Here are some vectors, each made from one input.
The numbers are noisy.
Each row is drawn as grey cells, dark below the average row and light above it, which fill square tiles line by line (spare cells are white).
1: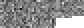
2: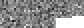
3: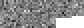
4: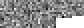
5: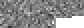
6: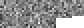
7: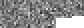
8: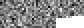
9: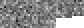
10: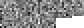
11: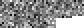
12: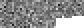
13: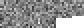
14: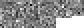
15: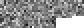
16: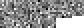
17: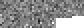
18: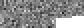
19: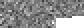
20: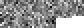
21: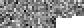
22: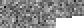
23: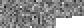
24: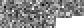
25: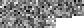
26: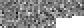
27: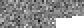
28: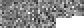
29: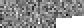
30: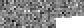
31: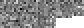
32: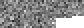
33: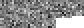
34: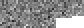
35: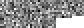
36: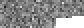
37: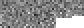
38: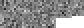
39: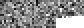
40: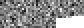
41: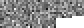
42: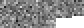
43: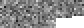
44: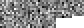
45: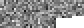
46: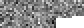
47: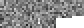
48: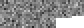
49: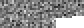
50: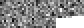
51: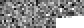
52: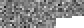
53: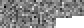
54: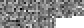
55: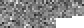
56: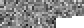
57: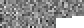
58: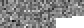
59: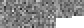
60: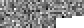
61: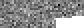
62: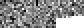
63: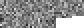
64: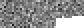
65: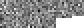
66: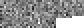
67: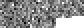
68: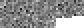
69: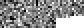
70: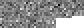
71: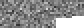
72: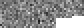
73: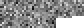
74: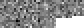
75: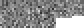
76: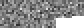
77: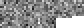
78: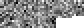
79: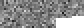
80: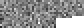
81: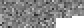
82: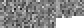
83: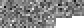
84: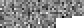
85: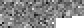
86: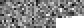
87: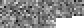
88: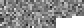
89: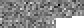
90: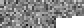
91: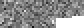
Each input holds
either a point on each of two 3-point lines and a true/false value, or a list of up to two points on a 5-point line.
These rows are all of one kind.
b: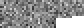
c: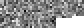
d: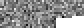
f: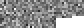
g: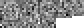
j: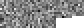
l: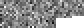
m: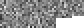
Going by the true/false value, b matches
d and g.
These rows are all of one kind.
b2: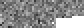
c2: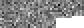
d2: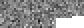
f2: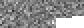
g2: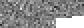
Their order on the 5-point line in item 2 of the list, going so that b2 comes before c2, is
d2, b2, f2, c2, g2.
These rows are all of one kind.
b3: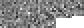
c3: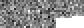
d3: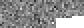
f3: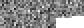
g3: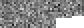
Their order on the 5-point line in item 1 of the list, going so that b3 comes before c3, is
g3, b3, d3, c3, f3.
